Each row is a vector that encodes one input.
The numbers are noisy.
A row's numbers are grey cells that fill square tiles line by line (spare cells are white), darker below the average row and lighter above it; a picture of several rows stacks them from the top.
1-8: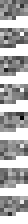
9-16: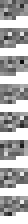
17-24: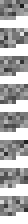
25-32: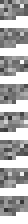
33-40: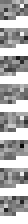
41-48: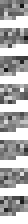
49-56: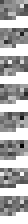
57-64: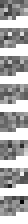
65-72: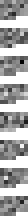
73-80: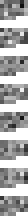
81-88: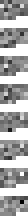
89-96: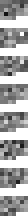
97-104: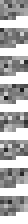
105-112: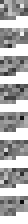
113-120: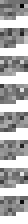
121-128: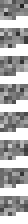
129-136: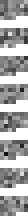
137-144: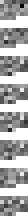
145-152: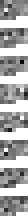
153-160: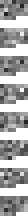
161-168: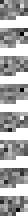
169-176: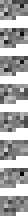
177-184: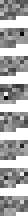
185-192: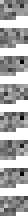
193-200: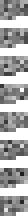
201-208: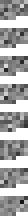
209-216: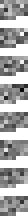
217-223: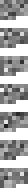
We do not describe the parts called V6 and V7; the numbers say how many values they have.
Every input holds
either one of 9 labels and a value of V6, or three true/false values and a value of V7.
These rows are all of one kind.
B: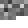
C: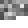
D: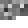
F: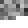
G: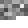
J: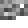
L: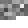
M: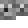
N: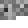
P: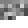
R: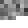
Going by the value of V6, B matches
D, J and M.
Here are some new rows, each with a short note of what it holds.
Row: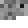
three true/false values and a value of V7
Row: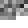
three true/false values and a value of V7
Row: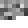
one of 9 labels and a value of V6
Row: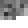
three true/false values and a value of V7
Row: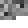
three true/false values and a value of V7
